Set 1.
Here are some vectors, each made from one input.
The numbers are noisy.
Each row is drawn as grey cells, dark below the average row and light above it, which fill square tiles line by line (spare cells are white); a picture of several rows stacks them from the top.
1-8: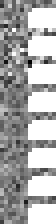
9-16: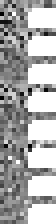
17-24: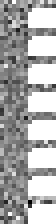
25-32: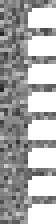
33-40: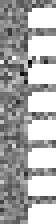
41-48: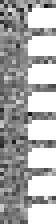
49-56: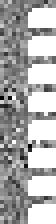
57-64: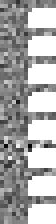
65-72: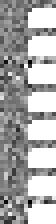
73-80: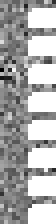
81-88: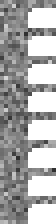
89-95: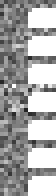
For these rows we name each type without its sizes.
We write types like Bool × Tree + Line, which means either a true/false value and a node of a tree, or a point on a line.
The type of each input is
Bool × Bool × Bool × (Circle + Unit) + Line.
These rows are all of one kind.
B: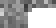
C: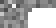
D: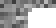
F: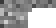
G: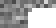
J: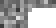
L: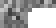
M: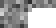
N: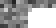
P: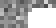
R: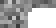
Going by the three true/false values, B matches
F, M and P.
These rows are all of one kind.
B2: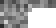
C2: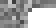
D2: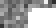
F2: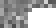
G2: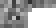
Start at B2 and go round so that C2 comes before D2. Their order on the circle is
B2, C2, F2, D2, G2.
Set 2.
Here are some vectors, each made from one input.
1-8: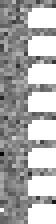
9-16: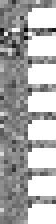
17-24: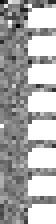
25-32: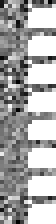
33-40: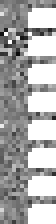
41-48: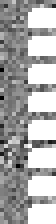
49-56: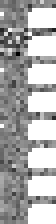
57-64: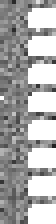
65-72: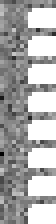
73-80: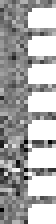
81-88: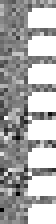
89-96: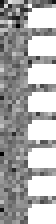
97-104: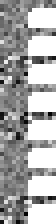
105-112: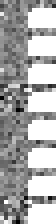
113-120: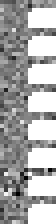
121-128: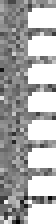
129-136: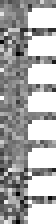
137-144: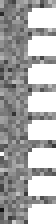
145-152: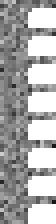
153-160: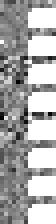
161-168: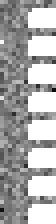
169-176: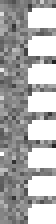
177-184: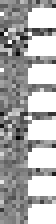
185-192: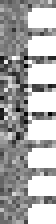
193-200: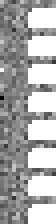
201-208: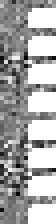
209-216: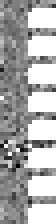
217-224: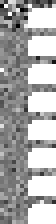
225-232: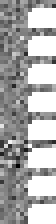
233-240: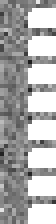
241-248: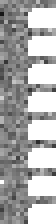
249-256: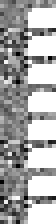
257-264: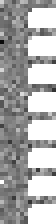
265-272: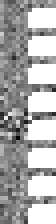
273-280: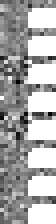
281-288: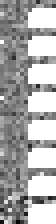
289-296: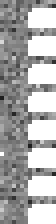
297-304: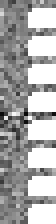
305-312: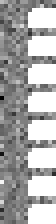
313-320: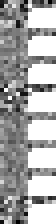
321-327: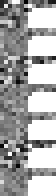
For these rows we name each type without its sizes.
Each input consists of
either a point on a circle and three true/false values, or a node of a tree.
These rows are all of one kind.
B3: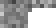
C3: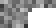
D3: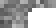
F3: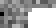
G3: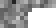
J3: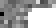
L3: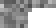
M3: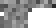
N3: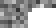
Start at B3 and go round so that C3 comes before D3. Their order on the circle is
B3, N3, M3, C3, D3, F3, J3, G3, L3.
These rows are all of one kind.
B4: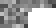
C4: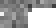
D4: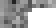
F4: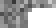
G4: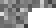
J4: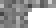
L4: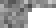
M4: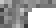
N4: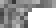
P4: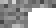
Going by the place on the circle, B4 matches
G4 and P4.
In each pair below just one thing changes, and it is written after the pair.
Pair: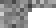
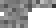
the place on the circle
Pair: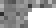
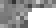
one of the three true/false values
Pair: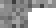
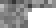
one of the three true/false values
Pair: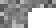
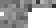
the place on the circle
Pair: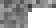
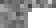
one of the three true/false values
